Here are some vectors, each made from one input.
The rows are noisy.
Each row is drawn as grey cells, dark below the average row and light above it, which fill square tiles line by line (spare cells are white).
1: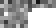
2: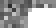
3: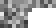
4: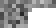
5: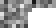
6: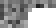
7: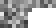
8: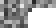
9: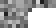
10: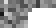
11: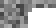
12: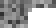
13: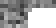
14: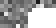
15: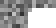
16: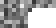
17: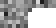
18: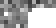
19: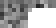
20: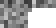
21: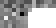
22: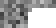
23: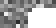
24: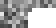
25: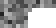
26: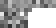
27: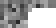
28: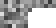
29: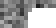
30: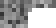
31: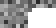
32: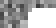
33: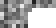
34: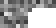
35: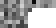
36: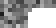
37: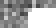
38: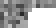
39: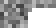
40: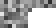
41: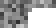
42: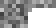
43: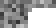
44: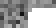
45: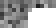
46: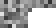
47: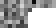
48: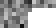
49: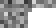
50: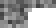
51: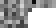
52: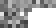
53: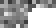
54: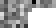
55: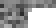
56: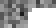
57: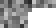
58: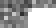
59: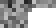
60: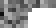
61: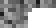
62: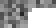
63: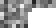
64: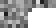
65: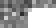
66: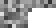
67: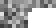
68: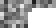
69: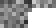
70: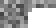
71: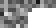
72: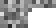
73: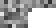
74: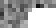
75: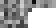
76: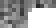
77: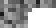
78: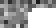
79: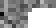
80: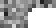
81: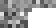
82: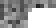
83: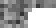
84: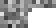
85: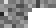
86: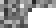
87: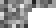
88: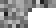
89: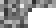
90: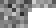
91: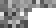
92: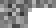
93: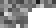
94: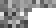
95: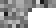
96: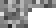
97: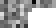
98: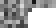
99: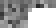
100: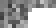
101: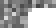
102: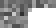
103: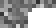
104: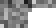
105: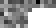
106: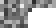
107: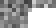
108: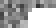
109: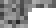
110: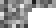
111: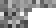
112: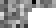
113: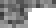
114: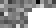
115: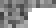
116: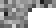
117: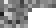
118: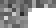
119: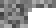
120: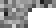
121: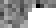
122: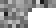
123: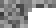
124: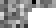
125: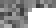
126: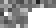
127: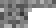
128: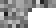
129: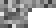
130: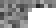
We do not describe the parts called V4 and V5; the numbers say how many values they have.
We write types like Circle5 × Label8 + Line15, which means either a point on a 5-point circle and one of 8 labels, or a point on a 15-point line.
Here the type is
Bool × V5 + Circle6 × Circle6 × Circle6 × V4.
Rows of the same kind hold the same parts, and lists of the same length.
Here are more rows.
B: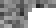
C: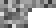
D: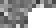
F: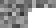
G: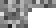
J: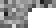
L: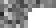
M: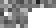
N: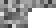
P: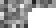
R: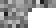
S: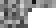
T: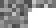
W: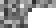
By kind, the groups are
B, D, F, L, M, T
C, G, J, N, P, R, S, W

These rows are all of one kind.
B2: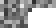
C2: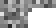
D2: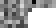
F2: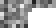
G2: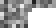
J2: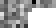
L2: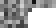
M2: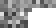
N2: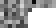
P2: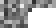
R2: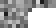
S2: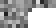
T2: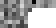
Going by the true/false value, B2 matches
F2, G2 and P2.
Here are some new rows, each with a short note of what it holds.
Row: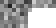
a point on each of three 6-point circles and a value of V4
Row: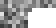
a true/false value and a value of V5
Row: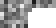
a true/false value and a value of V5
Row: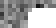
a point on each of three 6-point circles and a value of V4
